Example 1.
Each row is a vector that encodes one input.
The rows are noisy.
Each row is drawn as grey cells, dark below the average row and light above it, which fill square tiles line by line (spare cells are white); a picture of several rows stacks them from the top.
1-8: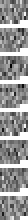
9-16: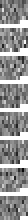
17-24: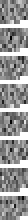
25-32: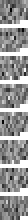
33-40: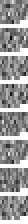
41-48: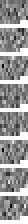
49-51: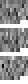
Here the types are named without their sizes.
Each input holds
either a point on a line, or three true/false values.
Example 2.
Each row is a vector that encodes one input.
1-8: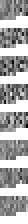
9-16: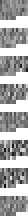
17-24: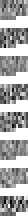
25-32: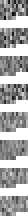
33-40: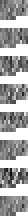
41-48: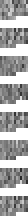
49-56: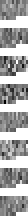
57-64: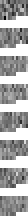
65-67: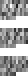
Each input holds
either a point on a 4-point line, or a point on a 9-point line.
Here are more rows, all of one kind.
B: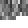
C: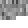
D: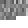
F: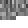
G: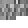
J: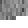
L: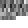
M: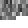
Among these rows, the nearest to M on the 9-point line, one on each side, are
B and F.
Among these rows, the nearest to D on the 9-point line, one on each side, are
C and J.
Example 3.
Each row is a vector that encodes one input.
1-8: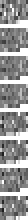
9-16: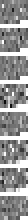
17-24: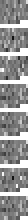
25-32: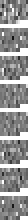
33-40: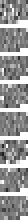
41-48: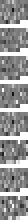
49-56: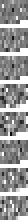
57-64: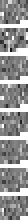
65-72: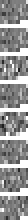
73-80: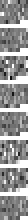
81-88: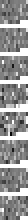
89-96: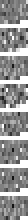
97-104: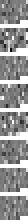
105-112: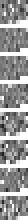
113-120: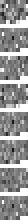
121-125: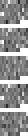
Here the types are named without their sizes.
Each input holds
either a point on a line, or three true/false values.
